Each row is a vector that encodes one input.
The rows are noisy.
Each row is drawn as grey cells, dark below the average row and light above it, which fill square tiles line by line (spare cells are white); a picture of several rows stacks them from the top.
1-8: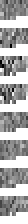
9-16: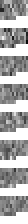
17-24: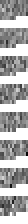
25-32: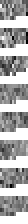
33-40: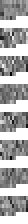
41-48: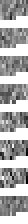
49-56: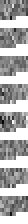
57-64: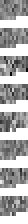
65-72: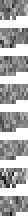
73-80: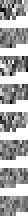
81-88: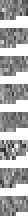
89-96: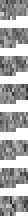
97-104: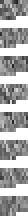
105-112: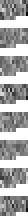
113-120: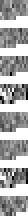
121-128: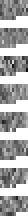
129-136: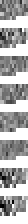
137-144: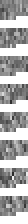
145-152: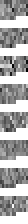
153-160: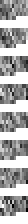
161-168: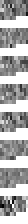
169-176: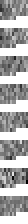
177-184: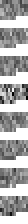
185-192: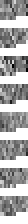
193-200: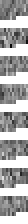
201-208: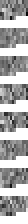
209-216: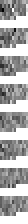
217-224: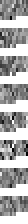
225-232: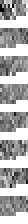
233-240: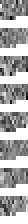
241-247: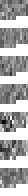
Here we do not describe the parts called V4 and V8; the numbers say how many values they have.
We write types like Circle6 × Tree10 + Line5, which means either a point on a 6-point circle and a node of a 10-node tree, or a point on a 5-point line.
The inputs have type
(Bool × Bool × Bool × Bool + V8) × Line9 × V4.
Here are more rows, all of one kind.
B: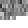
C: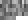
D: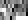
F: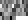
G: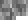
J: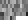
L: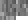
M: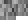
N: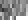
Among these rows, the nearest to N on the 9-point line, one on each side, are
J and L.
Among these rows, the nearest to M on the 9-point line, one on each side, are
B and L.
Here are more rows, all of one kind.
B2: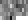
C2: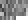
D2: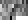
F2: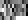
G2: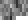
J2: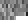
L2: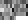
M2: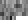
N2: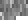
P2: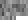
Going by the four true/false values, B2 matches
F2 and L2.
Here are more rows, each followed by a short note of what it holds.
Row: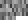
a point on a 9-point line, four true/false values and a value of V4
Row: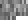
a point on a 9-point line, a value of V4 and a value of V8
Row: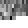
a point on a 9-point line, four true/false values and a value of V4
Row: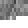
a point on a 9-point line, a value of V4 and a value of V8
